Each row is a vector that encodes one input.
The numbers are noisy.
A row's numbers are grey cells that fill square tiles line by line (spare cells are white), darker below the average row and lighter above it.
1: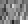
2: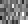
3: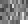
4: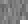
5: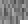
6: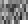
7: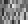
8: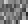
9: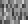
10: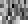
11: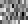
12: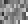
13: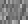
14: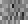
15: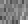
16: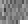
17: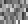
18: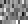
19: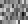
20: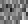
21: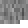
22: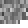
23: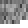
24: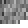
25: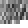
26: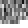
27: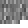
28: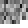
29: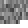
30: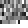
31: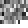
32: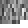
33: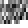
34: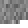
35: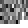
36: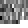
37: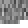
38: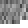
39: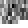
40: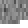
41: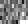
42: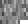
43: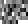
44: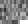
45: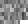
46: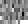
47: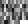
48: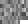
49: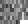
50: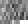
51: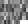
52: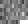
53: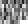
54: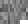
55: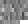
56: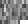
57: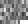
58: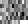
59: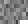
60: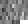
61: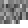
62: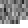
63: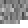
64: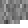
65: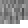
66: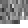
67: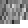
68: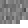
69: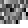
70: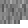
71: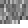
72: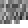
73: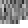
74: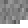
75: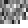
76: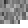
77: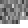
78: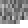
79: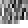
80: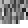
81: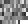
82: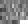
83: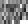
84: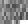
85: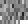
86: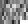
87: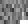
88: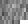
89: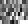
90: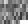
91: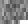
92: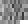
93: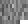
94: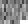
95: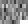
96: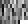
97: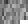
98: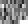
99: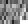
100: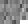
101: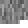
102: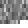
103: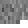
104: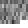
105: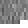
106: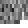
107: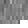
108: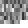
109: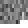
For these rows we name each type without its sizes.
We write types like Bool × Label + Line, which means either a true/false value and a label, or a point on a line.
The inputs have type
Tree × Tree + Unit.
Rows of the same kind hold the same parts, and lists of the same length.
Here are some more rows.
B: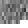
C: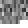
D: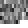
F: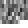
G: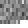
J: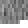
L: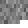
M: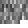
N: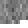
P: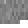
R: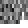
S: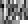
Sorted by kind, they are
B, C, D, G, J, L, M, N, P, R
F, S

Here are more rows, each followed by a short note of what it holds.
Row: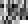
a fixed value
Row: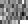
a node of each of two trees
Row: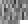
a node of each of two trees
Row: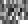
a fixed value
